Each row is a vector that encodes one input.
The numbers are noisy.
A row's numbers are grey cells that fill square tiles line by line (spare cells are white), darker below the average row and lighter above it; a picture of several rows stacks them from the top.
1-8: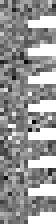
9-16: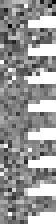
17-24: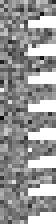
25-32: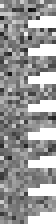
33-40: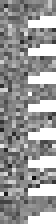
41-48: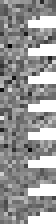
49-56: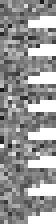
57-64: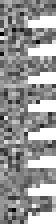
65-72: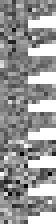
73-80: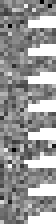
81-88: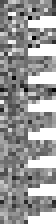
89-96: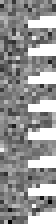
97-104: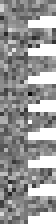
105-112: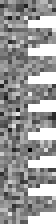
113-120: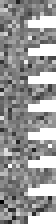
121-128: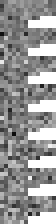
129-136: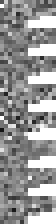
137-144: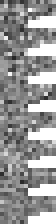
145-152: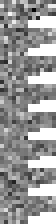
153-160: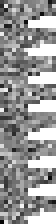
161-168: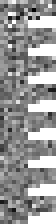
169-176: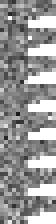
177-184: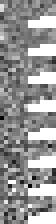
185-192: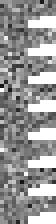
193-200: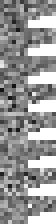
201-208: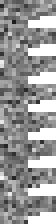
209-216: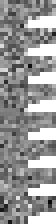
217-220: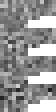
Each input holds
a node of a 17-node tree, together with either a fixed value, or a point on a 3-point line and a point on a 4-point line.
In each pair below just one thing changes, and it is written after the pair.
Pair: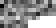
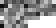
the place on the 3-point line
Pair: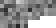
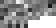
the place on the 3-point line
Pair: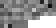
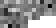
the place on the 3-point line
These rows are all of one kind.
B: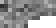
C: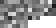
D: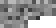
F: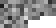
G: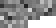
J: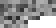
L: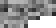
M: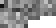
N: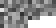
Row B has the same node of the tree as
L and M.
